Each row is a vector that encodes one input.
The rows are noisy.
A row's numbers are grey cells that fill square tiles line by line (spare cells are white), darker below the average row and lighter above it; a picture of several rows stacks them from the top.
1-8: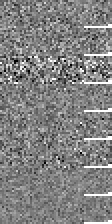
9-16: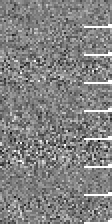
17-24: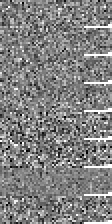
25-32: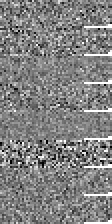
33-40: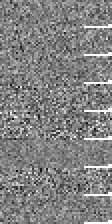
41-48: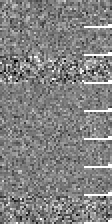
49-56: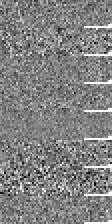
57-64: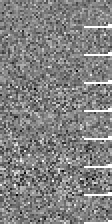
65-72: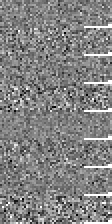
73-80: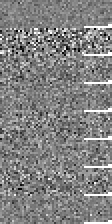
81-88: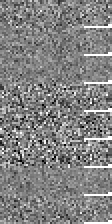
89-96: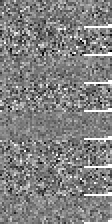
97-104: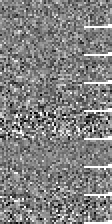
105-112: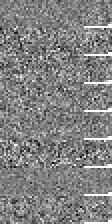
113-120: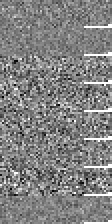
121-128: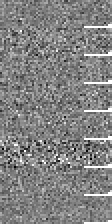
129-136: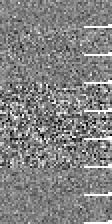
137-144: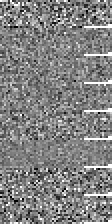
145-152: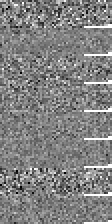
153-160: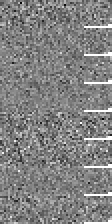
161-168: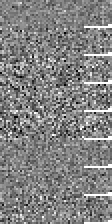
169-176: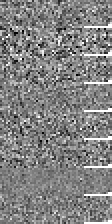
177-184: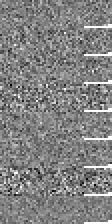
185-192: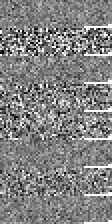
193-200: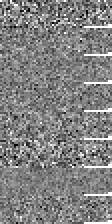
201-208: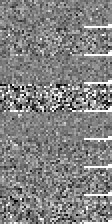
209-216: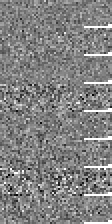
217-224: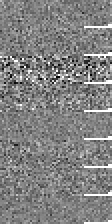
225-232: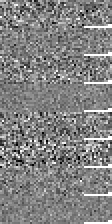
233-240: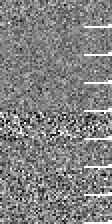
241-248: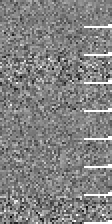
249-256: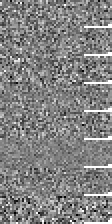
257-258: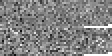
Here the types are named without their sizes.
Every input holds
a true/false value, together with either a point on a circle, or a list of points on a line.
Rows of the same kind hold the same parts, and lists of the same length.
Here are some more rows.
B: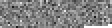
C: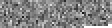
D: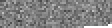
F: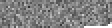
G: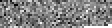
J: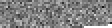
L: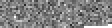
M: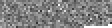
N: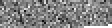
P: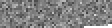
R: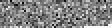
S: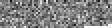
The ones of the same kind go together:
B, M
C
D, F
G, J, N, P, S
L, R

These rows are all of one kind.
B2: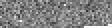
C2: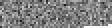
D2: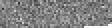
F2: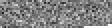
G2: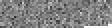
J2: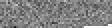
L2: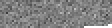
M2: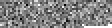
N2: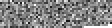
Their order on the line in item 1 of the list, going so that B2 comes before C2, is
M2, L2, G2, B2, F2, J2, D2, N2, C2.
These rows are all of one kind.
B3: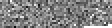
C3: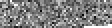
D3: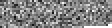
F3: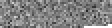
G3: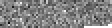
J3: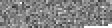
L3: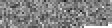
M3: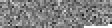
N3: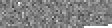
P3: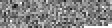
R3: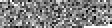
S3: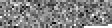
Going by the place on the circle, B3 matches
C3, L3, M3 and R3.
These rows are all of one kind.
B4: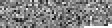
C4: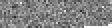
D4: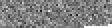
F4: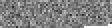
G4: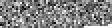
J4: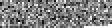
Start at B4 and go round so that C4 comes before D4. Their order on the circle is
B4, J4, C4, G4, F4, D4.
